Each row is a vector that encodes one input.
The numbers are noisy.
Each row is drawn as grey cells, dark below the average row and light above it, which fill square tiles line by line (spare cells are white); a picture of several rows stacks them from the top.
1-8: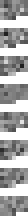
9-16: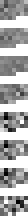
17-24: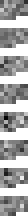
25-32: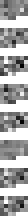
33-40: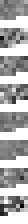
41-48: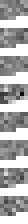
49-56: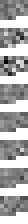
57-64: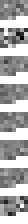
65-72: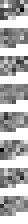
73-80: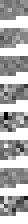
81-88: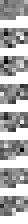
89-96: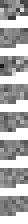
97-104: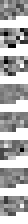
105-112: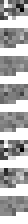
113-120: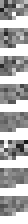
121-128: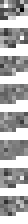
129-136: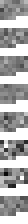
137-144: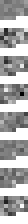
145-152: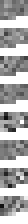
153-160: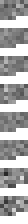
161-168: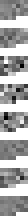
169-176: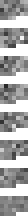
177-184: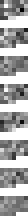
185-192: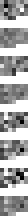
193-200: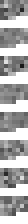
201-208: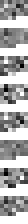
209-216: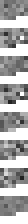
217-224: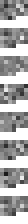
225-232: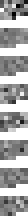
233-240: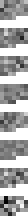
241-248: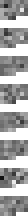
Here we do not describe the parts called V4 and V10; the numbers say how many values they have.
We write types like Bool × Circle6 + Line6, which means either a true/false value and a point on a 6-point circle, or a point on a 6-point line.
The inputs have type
Bool × Circle6 × V10 + Line6 × (Line6 + V4).
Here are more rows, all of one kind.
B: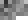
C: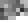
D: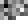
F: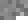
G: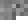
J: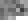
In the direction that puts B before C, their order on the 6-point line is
J, G, B, C, F, D.
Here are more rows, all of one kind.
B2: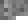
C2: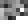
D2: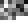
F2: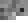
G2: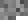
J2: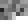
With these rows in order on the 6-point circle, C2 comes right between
B2 and J2.
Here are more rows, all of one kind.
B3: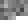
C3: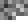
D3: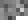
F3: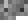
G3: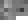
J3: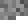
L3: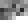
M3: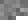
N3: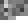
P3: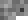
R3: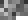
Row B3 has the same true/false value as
C3, M3 and P3.
